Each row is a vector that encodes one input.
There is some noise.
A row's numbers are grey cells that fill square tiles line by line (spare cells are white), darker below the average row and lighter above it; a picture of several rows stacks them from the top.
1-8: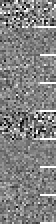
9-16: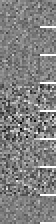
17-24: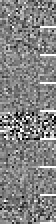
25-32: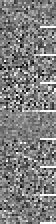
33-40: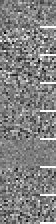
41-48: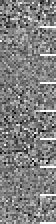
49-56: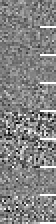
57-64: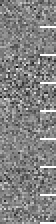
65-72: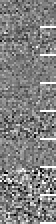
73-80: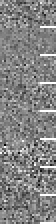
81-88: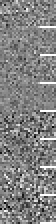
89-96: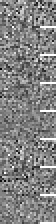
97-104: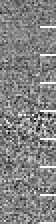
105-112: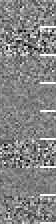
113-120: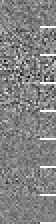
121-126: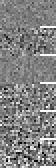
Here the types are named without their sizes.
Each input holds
either a point on a circle, or four true/false values.
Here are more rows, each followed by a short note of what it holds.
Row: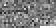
a point on a circle
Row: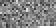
a point on a circle
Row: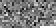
four true/false values
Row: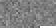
four true/false values
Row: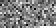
a point on a circle
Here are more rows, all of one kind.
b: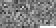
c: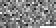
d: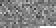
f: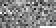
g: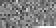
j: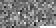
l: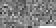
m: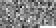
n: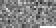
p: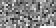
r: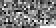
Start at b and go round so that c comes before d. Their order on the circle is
b, j, c, p, d, n, f, r, g, l, m.
